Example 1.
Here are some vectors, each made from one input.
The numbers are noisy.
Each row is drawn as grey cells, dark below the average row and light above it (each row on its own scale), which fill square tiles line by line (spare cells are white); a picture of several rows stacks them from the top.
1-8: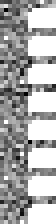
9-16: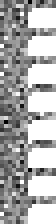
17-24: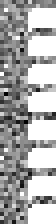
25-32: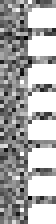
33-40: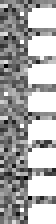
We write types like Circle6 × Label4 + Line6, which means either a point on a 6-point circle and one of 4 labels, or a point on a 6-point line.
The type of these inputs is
Circle9.
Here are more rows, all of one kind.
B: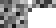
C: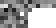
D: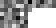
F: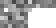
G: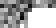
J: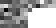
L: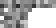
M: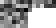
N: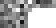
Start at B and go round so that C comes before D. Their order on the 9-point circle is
B, J, C, D, M, G, L, F, N.
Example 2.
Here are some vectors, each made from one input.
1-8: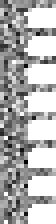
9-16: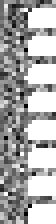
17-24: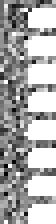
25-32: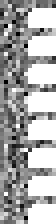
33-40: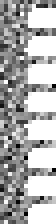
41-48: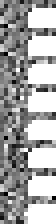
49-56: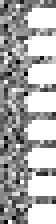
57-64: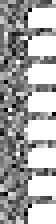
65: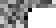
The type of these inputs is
Bool × Bool × Bool × Bool.
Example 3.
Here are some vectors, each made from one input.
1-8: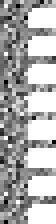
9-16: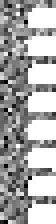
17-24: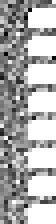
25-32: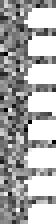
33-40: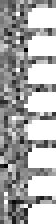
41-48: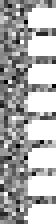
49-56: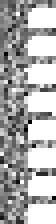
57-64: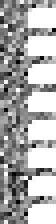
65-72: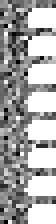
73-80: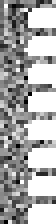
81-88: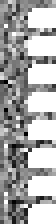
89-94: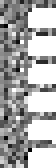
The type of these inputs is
Bool × Bool × Bool × Bool.
